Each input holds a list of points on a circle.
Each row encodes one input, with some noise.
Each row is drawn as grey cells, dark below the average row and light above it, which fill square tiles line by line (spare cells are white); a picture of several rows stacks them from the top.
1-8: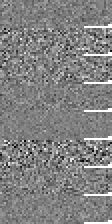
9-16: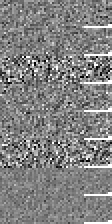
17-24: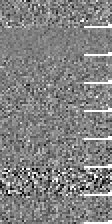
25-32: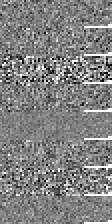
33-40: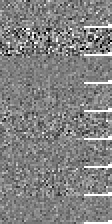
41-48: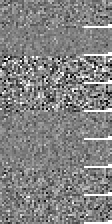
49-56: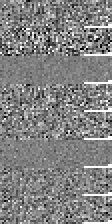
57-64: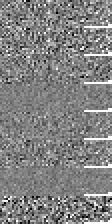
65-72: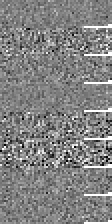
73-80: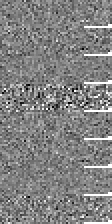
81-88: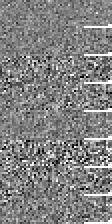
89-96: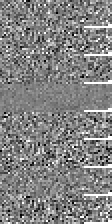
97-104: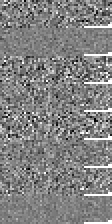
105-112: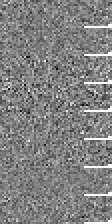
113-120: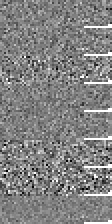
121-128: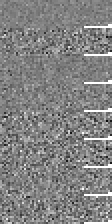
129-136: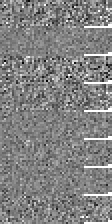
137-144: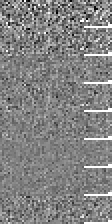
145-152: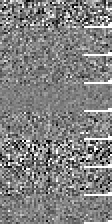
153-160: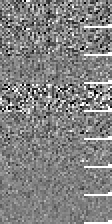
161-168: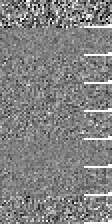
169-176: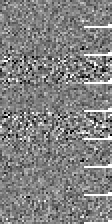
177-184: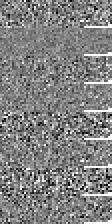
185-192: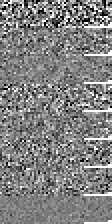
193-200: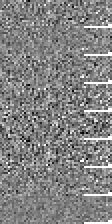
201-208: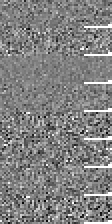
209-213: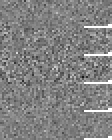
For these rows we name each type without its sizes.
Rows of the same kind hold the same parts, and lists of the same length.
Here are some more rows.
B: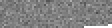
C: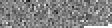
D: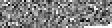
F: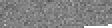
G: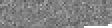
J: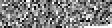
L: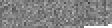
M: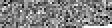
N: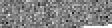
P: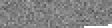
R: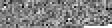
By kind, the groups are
B, F, P, R
C, D, G, L
J
M, N

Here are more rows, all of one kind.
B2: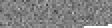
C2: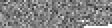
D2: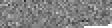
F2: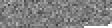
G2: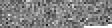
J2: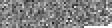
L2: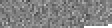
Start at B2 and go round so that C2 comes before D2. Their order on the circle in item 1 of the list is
B2, C2, F2, D2, L2, G2, J2.
